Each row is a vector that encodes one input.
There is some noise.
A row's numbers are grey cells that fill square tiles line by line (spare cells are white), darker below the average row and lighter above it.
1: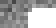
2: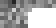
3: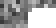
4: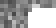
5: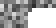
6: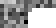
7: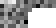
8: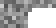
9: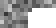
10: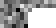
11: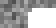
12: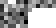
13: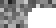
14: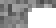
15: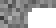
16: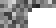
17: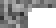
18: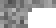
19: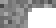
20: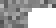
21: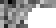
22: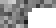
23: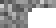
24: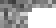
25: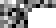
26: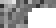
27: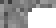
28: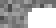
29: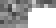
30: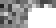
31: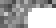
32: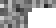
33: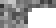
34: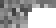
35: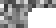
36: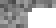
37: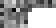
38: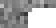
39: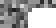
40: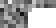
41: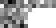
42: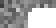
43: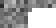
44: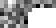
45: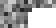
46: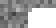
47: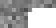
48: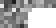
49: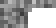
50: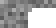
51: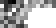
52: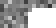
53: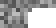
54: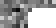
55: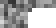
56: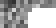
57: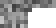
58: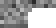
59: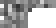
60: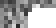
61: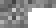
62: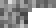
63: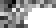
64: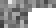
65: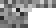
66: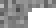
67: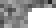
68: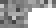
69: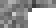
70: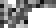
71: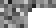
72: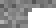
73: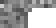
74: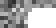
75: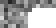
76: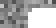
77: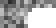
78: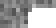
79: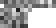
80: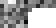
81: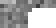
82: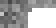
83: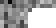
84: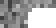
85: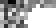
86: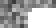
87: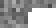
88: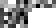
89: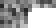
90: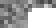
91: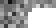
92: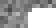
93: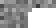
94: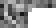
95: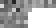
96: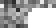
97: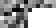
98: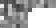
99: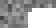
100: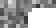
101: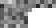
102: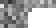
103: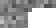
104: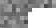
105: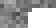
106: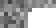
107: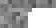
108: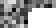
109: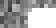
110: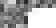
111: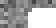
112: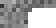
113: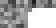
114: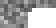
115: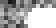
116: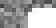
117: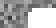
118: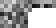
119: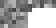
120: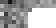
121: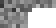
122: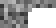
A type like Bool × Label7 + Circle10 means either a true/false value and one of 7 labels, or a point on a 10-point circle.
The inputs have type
List2(Line4 + Line7).
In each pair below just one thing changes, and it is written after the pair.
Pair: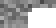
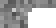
the place on the 7-point line in item 1 of the list
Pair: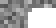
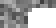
the place on the 7-point line in item 1 of the list
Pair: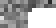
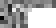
the place on the 7-point line in item 1 of the list
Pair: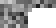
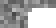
the place on the 7-point line in item 2 of the list
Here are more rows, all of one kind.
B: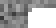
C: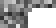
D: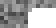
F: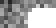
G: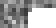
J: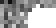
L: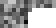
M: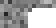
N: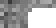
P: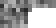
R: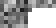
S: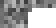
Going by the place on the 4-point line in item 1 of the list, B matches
D, L, P and R.
